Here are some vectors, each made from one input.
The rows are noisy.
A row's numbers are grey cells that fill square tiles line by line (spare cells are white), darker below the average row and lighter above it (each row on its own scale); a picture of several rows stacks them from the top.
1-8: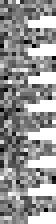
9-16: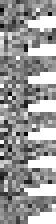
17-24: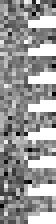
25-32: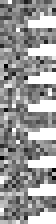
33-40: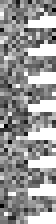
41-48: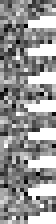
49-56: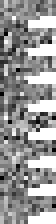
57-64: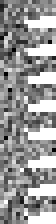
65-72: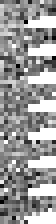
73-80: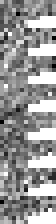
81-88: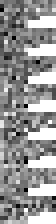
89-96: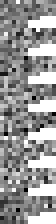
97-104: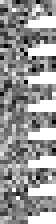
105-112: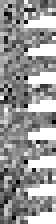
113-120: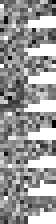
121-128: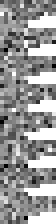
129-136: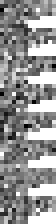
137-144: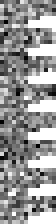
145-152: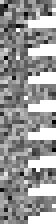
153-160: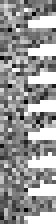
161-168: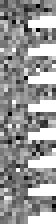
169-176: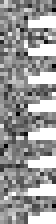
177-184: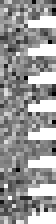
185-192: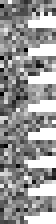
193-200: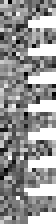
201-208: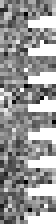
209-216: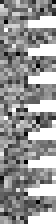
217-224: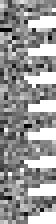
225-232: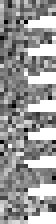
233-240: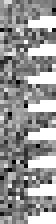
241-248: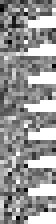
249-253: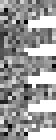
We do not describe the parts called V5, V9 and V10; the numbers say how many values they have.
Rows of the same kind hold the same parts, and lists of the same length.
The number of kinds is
4.
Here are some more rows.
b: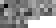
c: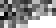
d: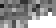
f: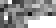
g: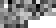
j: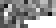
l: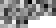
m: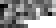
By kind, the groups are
b, f, j, m
c, d
g
l

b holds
a value of V9 and a value of V10.
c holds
a value of V5.
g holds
a point on a 6-point line and a true/false value.
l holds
one of 8 labels and a true/false value.
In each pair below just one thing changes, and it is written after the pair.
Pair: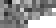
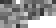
the true/false value
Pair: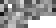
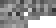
the label
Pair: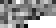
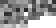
the label
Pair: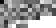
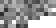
the true/false value
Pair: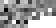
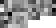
the true/false value
